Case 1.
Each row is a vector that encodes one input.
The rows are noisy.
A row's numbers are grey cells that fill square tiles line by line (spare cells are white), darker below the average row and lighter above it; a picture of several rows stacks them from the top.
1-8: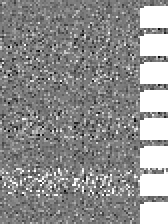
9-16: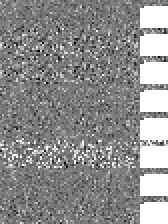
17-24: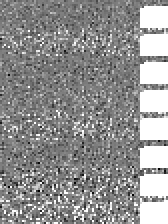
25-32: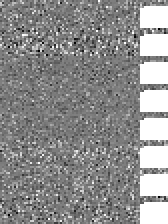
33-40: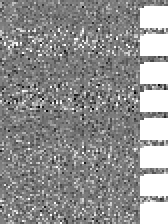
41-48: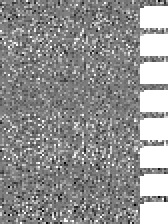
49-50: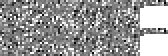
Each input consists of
a node of a 7-node tree and a true/false value.
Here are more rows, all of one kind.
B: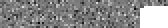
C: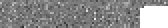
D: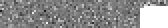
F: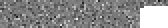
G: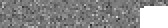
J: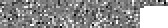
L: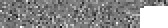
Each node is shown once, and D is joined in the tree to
B.
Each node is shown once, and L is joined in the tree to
F.
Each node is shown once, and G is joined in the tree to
C and J.
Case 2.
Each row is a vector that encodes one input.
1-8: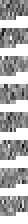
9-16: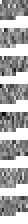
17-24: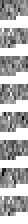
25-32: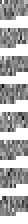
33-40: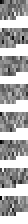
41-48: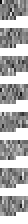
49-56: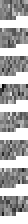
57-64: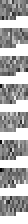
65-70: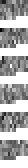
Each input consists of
one of 10 labels, together with either a fixed value, or three true/false values.
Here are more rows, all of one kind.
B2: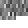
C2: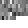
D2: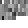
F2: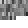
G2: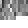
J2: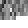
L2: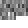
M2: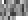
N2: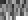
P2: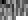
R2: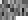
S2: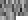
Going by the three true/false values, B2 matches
J2, M2 and N2.
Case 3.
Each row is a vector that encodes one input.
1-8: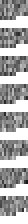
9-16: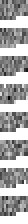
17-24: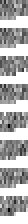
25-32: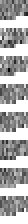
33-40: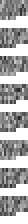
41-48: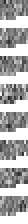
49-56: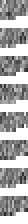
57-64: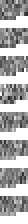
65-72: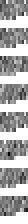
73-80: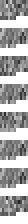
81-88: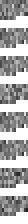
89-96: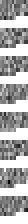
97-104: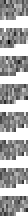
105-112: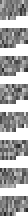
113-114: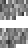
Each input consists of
either a point on an 8-point line, or a point on a 10-point line.
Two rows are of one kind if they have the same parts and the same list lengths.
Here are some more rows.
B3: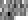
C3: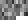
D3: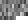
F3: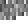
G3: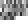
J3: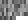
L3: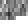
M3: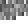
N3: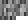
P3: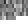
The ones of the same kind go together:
B3, F3, G3, L3, M3, P3
C3, D3, J3, N3

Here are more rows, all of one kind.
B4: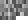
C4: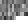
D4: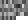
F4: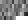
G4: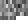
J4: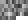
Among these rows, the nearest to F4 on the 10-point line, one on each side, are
C4 and J4.
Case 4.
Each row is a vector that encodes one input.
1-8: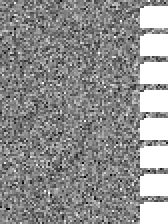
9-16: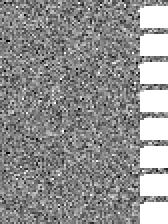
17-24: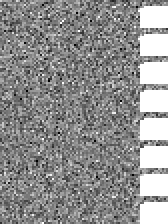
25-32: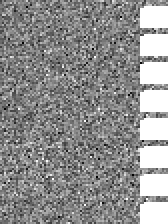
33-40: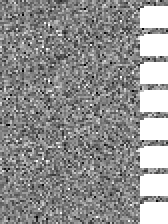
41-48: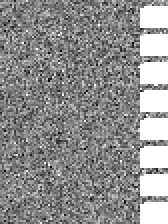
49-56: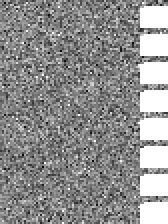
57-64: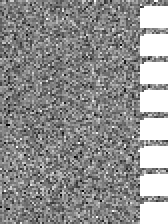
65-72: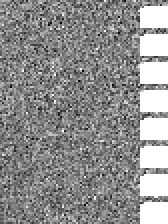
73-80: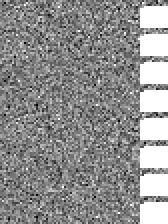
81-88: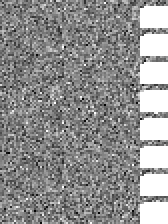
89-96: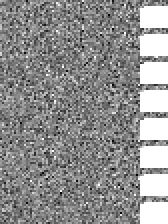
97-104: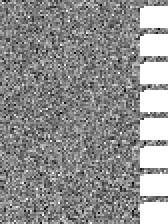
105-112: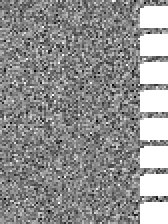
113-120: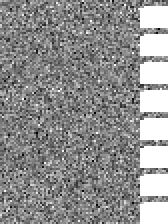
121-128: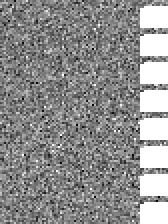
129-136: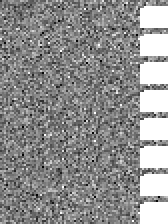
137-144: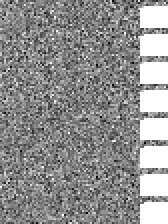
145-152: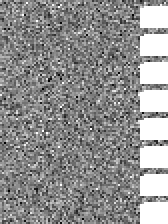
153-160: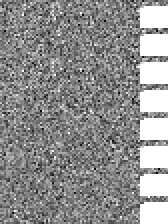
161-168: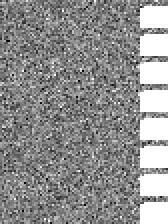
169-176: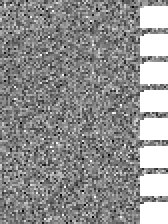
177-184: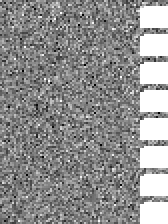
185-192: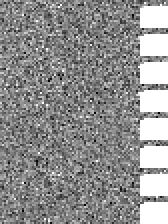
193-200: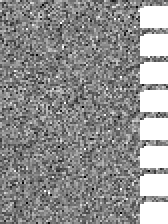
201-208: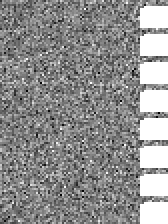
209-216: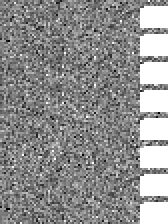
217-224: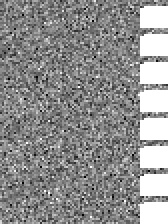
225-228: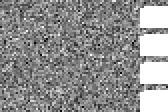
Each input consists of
either a point on a 15-point circle, or one of 12 labels.
